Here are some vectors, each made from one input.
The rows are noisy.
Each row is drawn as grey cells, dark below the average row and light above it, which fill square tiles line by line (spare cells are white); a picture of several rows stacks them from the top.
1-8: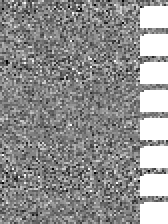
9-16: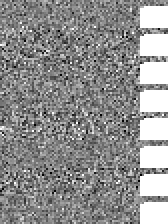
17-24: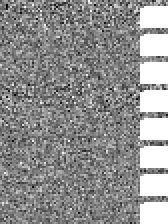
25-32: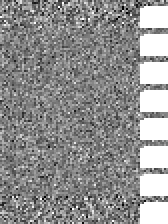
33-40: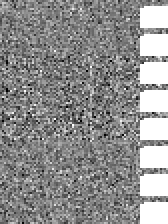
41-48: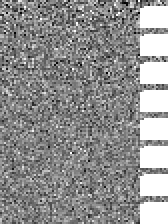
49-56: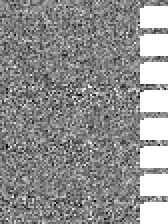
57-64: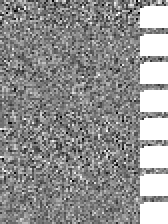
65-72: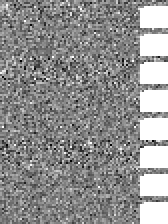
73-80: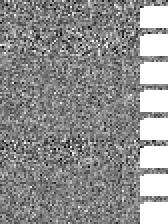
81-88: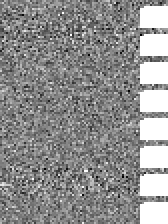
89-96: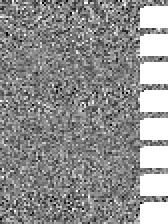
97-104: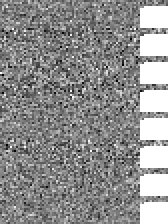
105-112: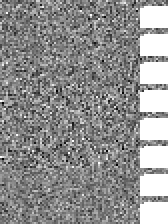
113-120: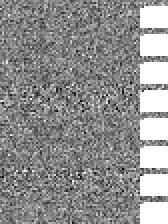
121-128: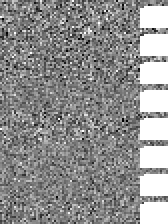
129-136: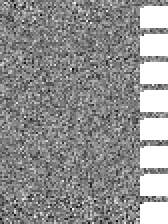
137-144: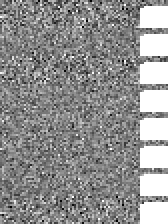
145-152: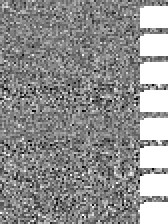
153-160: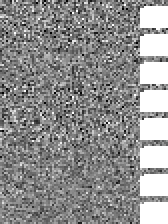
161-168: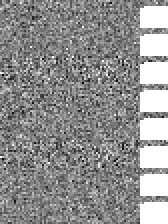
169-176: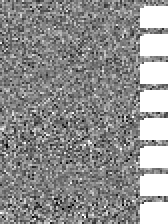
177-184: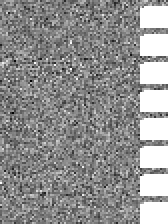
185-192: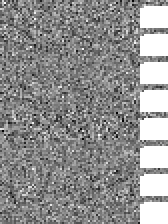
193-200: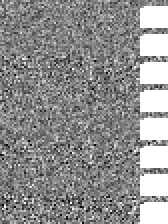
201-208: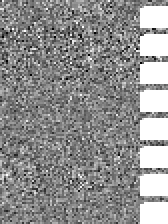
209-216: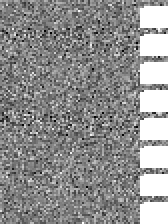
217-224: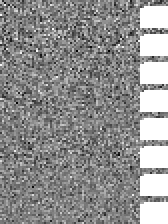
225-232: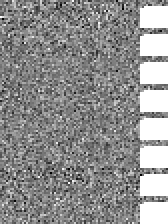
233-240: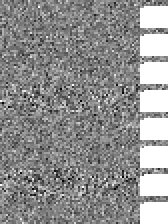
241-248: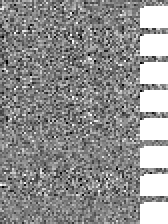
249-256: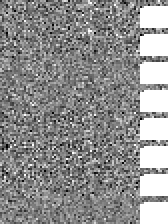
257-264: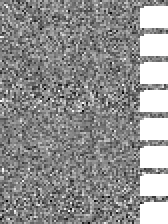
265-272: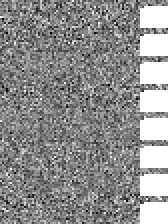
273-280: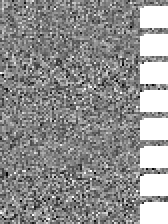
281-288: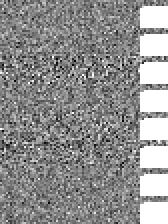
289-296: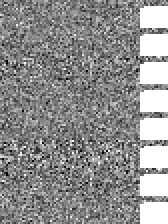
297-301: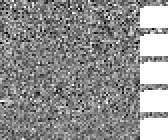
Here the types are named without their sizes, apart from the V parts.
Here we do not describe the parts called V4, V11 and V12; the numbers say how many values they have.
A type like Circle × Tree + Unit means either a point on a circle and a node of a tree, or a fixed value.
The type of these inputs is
Bool × Circle + (Line + V12) × V11 + V4.
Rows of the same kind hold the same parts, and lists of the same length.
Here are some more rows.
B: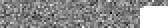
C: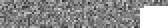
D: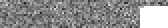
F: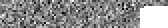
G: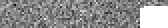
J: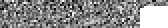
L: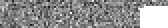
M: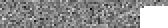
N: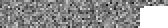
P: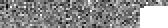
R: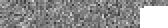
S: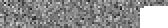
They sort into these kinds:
B, G, N, S
C, D, L, M, R
F
J, P

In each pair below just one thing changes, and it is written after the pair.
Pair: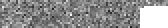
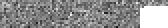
the value of V11
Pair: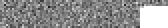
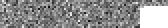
the place on the line
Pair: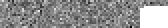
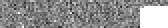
the place on the line
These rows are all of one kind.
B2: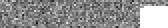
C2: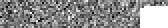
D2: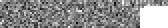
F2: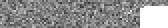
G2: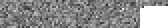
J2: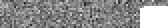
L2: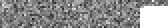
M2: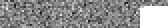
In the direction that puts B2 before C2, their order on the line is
G2, L2, D2, B2, J2, M2, F2, C2.
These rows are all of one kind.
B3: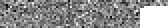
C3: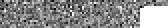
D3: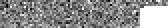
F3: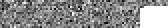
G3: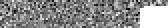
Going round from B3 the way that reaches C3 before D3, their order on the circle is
B3, F3, C3, G3, D3.
